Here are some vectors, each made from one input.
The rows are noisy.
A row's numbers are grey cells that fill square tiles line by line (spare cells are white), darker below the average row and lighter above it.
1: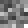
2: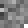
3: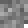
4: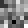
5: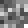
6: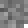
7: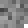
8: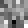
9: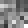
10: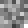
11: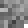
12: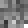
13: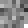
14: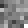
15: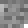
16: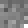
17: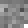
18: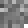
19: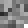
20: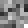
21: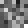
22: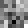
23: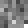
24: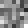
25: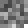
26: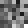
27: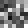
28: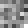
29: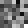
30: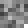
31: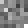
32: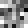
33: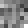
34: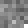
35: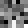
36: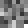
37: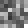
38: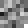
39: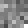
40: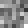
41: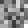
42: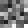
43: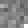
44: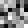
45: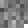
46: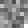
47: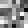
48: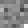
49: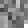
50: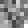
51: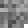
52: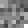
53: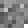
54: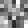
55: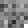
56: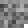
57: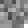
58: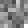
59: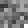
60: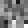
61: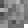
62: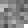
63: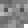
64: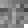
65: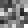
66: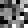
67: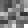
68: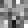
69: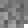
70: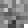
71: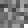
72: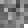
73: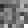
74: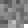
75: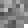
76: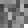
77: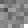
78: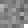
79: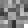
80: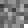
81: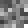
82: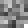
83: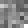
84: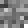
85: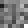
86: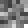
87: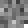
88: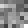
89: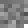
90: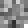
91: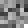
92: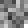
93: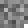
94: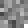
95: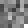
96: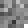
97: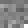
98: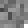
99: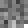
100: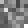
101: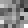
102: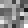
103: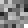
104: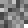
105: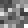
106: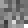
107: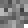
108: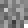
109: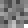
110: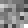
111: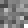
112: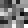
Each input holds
either a point on a 7-point line and a true/false value, or a point on a 9-point line.
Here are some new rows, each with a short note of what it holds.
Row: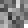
a point on a 9-point line
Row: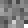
a point on a 9-point line
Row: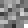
a point on a 7-point line and a true/false value
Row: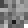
a point on a 7-point line and a true/false value
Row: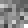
a point on a 9-point line
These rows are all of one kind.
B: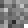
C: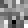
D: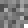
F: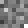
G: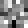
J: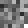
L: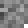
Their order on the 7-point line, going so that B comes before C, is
F, D, J, G, B, L, C.
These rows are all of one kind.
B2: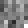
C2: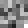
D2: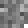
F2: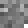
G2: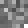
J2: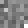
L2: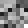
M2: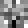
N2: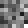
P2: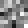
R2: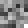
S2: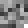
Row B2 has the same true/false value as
N2 and P2.
